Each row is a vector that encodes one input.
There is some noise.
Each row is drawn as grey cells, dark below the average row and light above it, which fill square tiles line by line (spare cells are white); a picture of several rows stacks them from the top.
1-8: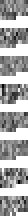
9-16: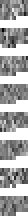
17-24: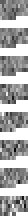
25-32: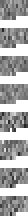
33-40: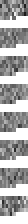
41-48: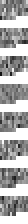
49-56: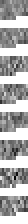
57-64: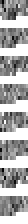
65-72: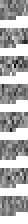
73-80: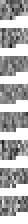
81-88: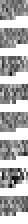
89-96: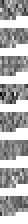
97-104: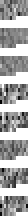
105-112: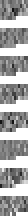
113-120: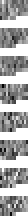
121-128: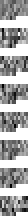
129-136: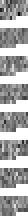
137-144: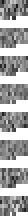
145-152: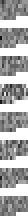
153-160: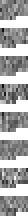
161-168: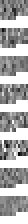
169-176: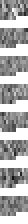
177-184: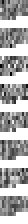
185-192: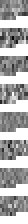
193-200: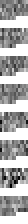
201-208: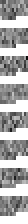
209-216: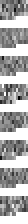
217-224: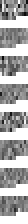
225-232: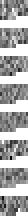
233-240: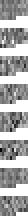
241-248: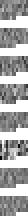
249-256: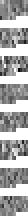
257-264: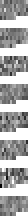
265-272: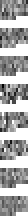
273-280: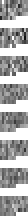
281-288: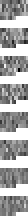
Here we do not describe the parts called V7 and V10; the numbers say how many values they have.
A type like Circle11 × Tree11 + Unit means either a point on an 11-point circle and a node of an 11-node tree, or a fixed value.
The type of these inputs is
Bool × (Tree14 + V10) × V7.
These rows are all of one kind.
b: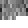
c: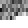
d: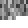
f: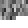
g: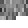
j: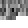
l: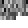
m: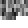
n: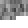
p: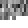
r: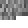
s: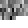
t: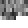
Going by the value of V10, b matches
c, g and j.
